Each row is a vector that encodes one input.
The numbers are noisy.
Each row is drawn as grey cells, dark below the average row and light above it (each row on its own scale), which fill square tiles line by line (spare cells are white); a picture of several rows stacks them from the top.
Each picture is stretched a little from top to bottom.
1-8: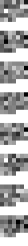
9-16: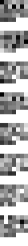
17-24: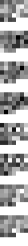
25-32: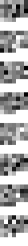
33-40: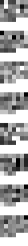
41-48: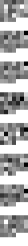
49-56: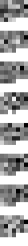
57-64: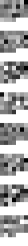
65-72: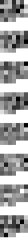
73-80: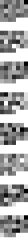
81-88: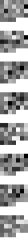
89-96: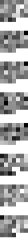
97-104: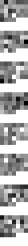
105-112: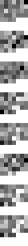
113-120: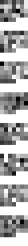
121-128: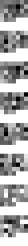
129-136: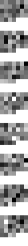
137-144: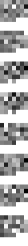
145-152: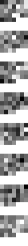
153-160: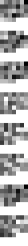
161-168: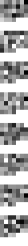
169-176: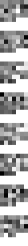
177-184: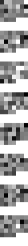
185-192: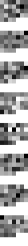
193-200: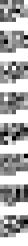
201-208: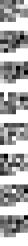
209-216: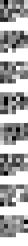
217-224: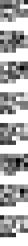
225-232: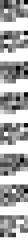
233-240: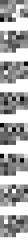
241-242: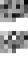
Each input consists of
a point on a 10-point line, together with either a point on a 6-point line, or three true/false values.
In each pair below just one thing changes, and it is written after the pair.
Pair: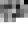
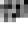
the place on the 6-point line
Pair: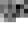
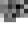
the place on the 6-point line
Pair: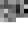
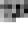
the place on the 10-point line
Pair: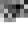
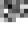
the place on the 10-point line
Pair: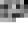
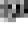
the place on the 6-point line
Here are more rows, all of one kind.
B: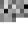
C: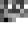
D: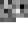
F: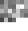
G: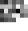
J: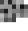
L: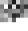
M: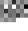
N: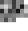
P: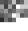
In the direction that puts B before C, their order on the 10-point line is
M, B, L, J, D, N, C, G, P, F.
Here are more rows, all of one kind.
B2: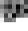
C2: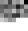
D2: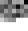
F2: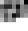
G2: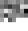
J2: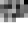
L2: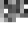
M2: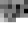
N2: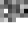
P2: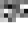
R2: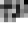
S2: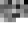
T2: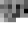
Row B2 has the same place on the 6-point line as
L2 and P2.
